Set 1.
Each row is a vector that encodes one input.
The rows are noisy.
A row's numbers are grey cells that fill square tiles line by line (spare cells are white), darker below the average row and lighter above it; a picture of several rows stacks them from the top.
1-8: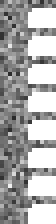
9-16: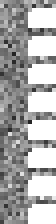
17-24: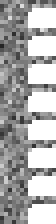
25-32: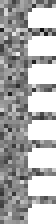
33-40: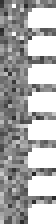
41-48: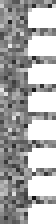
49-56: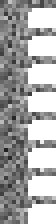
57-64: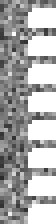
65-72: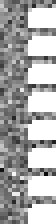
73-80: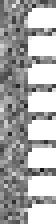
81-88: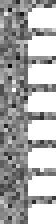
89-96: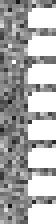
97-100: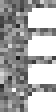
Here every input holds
either a point on each of two 4-point lines, or a point on an 11-point line.
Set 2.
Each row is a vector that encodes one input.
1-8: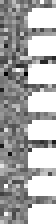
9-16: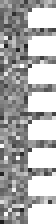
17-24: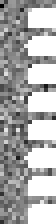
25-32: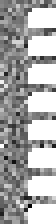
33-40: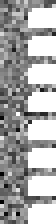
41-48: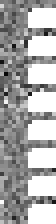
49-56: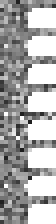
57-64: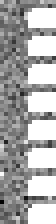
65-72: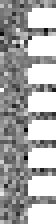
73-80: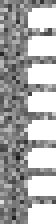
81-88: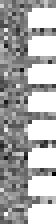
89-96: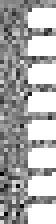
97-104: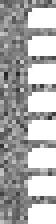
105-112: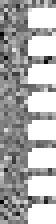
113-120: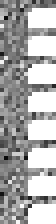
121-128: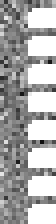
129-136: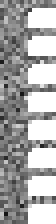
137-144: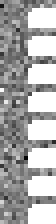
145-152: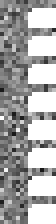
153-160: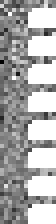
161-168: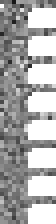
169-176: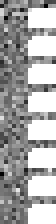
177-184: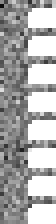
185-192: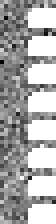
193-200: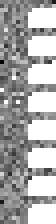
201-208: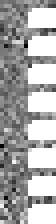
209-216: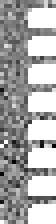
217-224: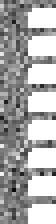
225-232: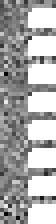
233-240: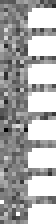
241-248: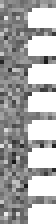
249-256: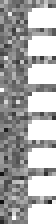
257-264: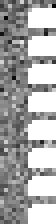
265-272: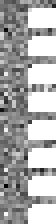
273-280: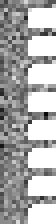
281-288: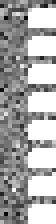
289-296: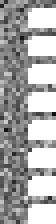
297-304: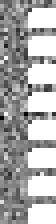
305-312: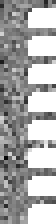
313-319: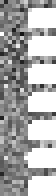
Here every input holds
a point on a 3-point line and a point on a 4-point line, together with either a fixed value, or a node of an 11-node tree.
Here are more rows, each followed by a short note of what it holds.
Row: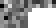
a point on a 3-point line and a point on a 4-point line
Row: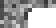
a point on a 3-point line, a point on a 4-point line and a node of an 11-node tree
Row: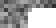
a point on a 3-point line, a point on a 4-point line and a node of an 11-node tree
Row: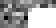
a point on a 3-point line and a point on a 4-point line
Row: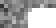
a point on a 3-point line, a point on a 4-point line and a node of an 11-node tree
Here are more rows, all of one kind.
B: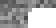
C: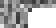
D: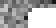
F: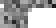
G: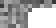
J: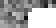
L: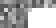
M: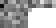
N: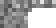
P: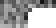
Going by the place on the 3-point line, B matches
D, G and P.
